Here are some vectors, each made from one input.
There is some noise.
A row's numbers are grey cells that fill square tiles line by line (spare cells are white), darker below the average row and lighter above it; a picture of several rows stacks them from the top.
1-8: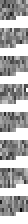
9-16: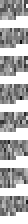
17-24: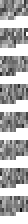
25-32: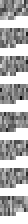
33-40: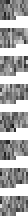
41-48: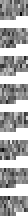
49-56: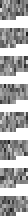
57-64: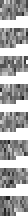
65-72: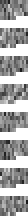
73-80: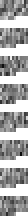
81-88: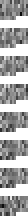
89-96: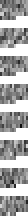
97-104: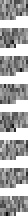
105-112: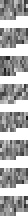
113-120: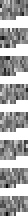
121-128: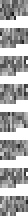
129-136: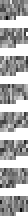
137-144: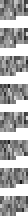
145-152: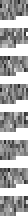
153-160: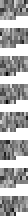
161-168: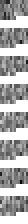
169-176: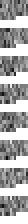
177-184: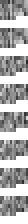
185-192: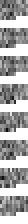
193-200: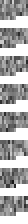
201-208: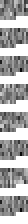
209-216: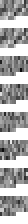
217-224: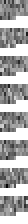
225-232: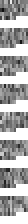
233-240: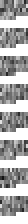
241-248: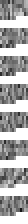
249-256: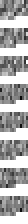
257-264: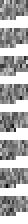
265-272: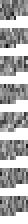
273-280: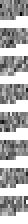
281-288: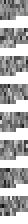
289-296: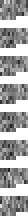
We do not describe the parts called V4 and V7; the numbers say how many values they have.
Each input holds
either a point on an 11-point line, or a true/false value and a value of V7, or a value of V4.
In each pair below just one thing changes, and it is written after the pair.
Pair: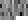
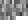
the value of V7
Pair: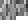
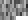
the true/false value
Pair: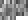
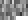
the true/false value
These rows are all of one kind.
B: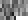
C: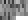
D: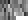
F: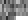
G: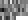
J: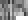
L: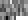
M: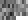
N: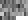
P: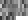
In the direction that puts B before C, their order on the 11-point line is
G, L, B, M, P, F, C, N, J, D.
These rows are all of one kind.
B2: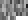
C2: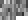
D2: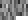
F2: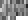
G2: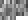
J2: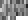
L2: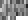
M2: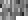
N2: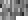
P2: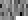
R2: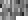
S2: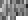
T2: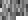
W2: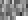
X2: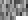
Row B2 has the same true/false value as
D2, P2, W2 and X2.
